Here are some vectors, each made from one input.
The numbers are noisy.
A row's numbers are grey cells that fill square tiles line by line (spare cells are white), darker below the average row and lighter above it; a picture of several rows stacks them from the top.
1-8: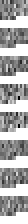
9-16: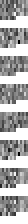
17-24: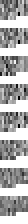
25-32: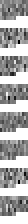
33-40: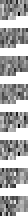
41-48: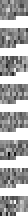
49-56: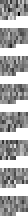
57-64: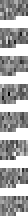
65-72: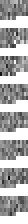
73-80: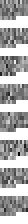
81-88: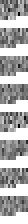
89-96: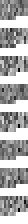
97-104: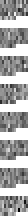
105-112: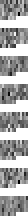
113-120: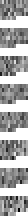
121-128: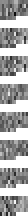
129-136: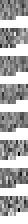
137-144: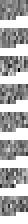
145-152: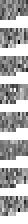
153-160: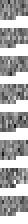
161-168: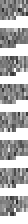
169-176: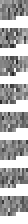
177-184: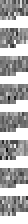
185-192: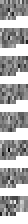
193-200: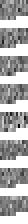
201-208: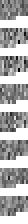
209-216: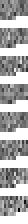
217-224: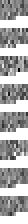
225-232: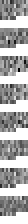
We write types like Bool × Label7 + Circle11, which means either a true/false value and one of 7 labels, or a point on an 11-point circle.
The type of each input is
(Bool × Bool × Bool + Unit) × Line10 + Line9 + Line12.
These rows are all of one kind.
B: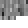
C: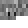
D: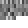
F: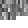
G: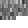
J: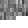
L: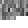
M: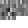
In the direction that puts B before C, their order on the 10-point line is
L, J, D, G, M, B, C, F.
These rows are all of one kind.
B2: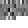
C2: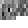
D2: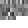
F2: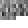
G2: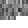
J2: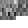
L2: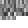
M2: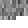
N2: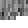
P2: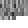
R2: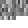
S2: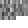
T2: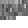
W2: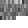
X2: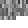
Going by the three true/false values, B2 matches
D2, L2, P2 and S2.
